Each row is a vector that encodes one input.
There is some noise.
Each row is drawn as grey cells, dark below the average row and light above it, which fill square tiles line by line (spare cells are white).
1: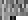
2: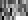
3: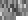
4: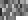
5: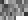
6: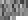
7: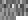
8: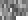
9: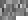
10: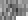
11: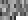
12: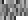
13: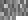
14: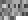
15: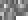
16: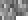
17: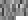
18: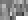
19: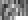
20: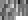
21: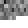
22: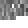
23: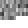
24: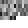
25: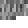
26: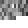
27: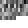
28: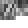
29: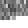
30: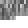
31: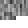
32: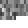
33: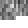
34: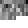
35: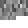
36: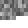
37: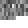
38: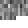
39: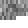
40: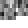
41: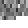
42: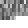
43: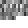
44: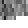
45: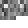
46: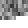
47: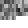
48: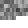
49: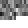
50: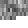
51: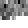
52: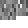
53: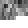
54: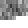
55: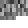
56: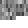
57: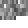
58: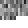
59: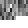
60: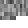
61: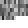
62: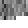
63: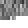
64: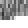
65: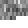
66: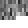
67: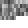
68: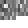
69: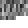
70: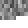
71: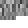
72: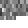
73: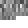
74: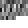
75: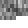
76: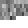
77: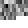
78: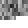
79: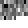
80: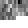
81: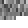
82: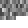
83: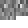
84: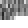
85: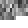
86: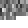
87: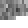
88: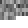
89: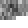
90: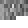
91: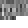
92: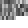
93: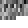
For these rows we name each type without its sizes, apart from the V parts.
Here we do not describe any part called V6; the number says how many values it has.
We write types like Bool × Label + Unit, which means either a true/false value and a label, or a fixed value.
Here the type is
Line × (Line + V6).
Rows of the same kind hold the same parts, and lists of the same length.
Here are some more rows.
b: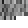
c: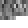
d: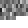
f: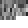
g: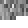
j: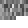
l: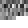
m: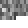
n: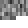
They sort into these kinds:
b, d, f, g, j, l, m, n
c

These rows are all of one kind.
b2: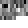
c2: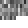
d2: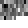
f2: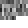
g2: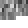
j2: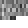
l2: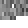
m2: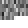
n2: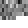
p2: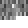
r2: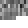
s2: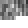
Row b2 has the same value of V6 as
c2 and r2.
